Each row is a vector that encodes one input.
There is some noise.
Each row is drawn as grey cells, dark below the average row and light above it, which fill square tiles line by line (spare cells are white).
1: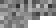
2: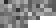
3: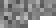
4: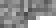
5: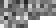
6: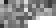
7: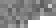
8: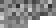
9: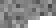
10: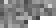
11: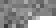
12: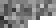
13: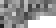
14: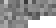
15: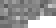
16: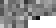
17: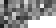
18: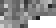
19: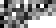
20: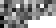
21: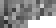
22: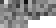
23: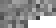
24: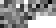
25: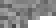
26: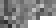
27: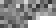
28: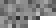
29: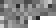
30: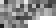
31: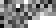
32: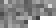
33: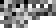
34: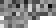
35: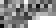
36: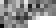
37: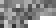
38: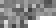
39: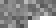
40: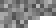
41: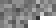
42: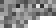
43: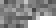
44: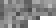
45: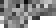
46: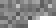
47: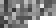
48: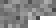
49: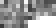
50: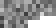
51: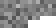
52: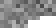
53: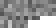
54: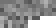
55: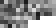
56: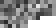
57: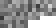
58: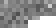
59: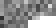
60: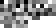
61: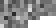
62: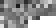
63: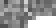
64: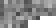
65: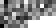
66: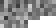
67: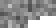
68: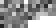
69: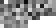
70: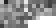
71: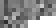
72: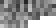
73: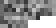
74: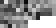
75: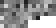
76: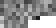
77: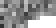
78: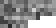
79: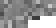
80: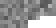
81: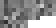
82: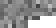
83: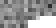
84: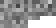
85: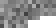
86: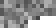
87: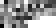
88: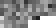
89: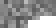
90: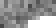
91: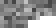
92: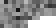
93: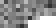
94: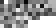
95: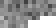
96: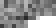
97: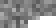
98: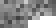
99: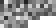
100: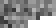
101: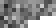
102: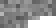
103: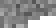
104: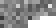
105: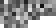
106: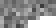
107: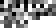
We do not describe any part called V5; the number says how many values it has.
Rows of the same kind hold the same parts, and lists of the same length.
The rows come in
4 kinds.
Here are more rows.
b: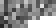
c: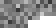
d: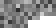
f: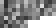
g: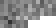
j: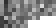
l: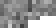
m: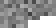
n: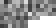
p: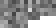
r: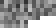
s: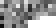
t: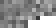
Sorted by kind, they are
b, f, j
c, d, g, p, r
l, n, t
m, s

